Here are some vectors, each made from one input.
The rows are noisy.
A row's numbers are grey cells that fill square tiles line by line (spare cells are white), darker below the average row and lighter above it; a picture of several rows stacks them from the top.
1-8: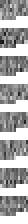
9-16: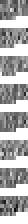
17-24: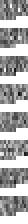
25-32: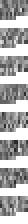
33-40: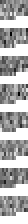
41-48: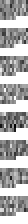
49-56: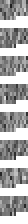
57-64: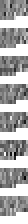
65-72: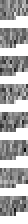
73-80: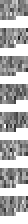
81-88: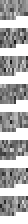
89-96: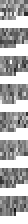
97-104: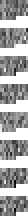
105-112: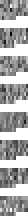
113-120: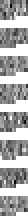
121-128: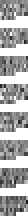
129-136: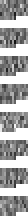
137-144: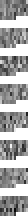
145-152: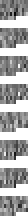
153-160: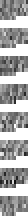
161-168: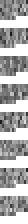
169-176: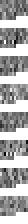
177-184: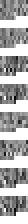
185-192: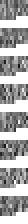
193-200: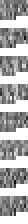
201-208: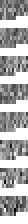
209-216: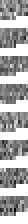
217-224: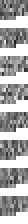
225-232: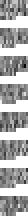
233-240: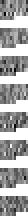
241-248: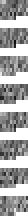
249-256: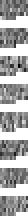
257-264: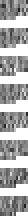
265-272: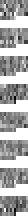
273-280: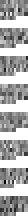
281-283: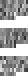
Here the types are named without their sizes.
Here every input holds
a true/false value, together with either a point on a line, or a node of a tree.
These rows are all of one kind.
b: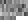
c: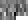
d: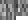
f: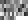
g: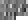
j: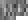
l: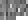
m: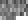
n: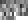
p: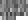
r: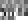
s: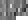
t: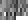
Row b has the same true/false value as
f, n and r.
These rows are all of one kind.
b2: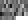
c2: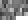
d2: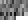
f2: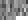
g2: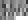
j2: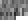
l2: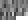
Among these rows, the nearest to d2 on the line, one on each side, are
f2 and j2.
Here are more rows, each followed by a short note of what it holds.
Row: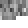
a node of a tree and a true/false value
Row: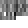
a node of a tree and a true/false value
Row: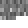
a node of a tree and a true/false value
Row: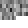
a node of a tree and a true/false value
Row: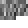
a node of a tree and a true/false value
